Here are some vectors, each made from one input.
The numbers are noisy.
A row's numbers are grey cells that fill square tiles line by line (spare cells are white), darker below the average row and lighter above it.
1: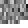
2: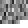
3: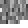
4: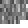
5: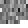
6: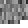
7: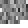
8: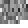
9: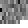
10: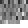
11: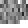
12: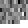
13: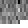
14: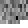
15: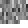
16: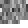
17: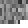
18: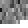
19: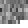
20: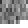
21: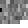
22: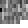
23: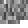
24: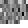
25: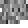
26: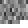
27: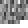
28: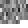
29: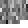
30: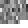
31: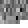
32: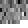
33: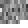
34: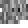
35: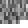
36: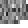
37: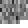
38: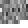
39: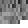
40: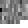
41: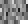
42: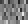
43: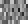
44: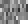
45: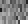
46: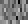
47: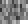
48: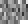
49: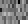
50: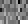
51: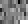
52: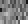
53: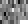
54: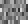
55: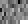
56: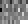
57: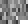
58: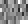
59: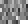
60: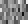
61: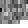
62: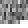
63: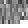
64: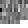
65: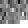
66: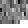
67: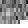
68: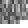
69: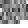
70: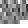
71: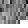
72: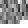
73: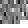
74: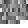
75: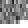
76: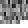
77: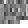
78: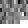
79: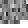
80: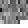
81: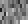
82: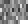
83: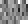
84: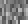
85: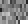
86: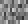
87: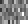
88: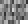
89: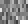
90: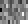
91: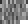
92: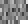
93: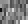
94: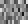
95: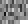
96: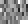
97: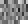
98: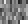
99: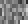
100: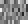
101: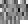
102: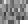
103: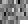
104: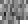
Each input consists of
a point on a 5-point line, together with either a fixed value, or one of 4 labels and a true/false value.
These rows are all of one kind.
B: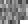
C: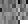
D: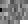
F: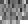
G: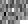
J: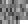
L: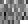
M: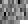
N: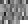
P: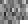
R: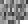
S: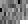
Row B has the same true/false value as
C, D and S.
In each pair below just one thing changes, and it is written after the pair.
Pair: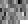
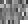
the label
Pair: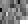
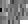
the label
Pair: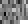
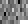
the place on the 5-point line
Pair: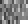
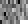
the label
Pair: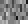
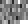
the label
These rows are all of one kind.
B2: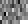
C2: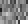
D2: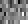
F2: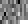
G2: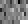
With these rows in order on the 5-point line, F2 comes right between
B2 and G2.
